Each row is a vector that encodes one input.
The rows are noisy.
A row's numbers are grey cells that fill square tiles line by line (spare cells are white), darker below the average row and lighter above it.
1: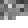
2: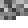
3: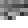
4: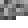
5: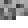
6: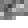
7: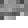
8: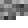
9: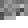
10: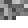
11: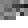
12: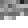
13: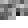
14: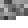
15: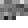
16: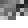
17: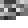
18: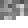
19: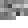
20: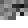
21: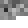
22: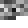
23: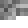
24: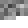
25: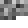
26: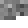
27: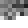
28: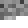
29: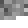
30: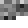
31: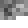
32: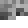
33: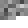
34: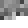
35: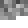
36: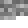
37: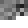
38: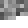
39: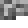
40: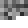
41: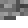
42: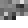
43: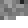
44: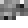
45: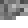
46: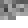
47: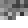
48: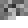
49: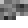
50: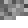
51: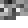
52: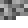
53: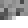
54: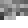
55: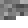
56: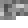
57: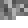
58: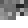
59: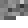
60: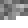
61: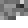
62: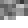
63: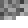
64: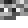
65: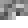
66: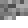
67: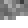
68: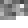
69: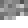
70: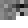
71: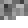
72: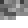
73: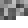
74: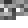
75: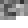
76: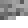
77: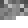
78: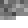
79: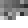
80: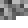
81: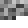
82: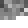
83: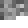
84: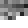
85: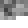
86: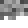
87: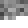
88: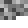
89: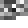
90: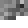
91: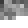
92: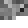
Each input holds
either a point on a 5-point line and three true/false values, or a point on a 7-point line.
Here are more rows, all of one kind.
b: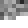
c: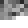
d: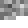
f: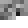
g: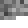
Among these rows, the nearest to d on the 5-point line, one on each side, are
c and g.
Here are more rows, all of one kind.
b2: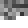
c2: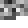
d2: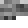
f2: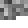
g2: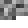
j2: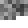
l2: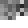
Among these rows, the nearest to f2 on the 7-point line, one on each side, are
c2 and g2.
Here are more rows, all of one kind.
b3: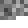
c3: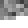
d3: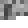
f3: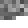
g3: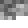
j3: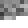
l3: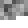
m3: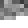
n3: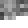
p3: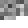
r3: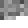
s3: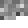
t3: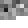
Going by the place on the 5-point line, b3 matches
g3 and j3.
